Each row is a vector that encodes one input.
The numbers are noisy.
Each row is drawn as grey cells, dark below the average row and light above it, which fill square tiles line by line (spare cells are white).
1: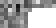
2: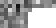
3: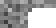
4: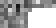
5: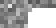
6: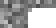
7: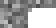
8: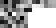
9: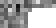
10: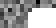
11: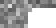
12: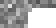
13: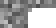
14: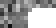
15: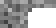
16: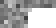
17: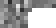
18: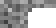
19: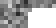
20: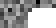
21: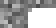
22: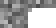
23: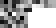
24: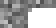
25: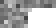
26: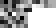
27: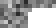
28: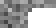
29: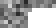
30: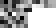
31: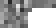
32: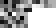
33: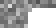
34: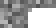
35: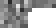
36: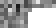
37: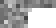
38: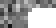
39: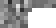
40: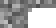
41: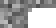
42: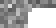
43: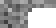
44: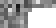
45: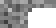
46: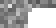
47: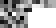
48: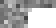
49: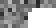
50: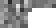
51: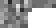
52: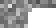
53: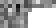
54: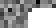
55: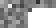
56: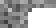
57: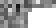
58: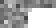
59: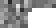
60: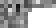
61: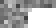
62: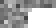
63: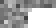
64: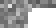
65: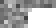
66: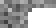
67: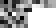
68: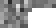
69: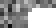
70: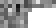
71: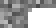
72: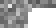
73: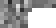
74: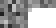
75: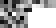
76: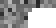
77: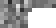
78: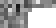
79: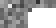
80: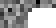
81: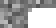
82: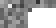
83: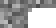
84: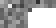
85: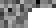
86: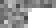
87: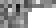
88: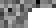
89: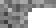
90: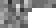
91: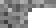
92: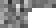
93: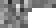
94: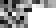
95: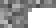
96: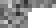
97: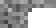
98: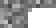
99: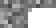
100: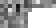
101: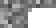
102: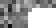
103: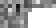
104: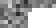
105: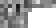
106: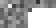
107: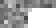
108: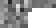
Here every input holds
either a fixed value, or one of 6 labels and a true/false value.
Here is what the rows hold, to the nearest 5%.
About 10% of them hold a fixed value. The rest hold one of 6 labels and a true/false value.
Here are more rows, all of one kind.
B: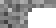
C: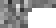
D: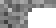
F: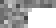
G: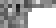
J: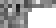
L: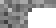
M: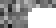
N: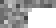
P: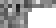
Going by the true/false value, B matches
C, D, L and M.
